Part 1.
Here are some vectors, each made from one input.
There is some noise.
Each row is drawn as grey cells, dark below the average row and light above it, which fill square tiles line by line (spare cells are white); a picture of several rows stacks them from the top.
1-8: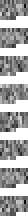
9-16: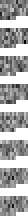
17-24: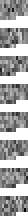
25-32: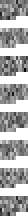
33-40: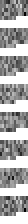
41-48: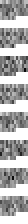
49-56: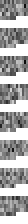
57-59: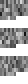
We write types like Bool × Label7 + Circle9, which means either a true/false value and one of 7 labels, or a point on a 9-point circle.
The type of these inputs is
Circle5 + Circle6.
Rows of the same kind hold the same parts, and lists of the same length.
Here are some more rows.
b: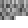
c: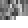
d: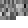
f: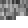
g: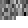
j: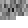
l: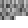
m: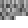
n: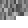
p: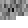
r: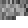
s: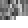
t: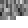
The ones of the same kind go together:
b, j, l, m, n, p, t
c, d, f, g, r, s

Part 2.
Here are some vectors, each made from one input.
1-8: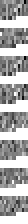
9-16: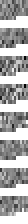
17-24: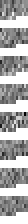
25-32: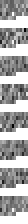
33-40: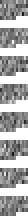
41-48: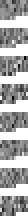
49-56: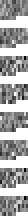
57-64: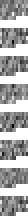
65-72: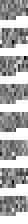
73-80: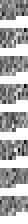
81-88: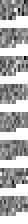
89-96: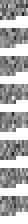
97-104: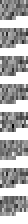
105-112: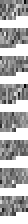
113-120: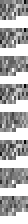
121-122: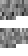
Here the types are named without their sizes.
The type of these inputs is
(Bool × Bool × Bool × Bool + Unit) × Line.
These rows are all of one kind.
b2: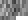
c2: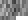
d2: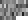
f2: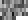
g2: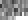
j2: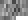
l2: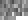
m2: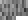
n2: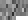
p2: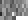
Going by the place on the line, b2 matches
c2, j2, m2 and n2.
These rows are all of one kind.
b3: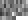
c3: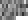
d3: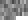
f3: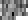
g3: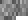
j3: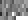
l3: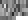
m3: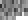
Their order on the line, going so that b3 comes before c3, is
b3, j3, m3, d3, g3, l3, c3, f3.
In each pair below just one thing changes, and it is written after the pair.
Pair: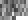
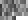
one of the four true/false values
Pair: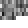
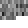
the place on the line
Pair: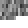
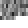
one of the four true/false values
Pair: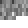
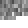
one of the four true/false values
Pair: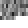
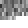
the place on the line
